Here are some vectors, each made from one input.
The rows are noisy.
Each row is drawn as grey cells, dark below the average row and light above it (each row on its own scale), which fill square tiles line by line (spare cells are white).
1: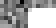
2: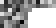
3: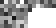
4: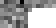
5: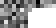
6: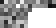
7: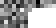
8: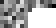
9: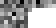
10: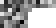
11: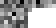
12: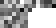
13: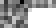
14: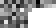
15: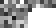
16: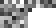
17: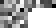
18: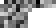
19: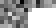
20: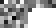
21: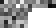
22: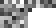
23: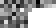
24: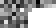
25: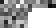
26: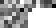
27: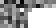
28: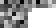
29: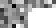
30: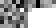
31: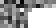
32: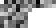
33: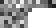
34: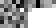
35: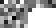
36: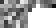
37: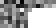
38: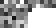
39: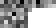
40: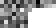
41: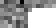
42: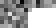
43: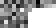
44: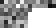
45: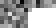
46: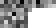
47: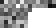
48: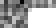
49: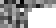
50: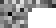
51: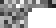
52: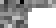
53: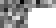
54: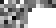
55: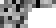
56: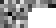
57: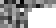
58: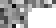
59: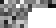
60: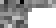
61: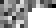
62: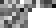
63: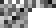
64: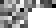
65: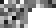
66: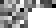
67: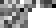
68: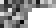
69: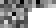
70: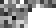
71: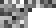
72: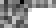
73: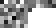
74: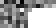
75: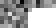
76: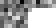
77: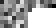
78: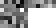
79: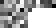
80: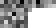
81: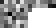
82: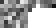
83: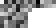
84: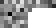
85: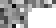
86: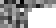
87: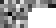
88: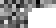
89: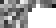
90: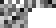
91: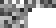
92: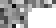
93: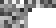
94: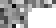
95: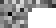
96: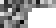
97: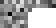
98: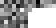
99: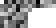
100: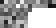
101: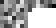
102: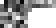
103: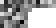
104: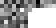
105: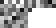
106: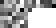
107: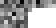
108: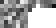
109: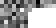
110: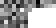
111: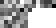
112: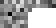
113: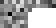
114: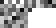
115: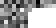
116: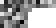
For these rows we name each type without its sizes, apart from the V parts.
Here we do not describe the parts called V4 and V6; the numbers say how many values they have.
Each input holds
either a point on a circle and a value of V4, or a fixed value, or a true/false value and a value of V6.
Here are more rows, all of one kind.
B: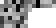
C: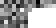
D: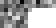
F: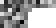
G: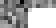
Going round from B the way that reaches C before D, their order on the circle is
B, C, G, D, F.
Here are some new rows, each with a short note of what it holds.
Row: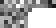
a true/false value and a value of V6
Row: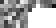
a true/false value and a value of V6
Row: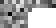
a true/false value and a value of V6
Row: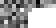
a point on a circle and a value of V4
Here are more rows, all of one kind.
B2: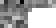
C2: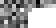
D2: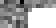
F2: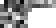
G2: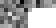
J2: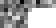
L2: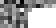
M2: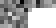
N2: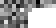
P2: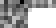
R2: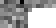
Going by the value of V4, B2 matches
D2, F2, L2 and R2.
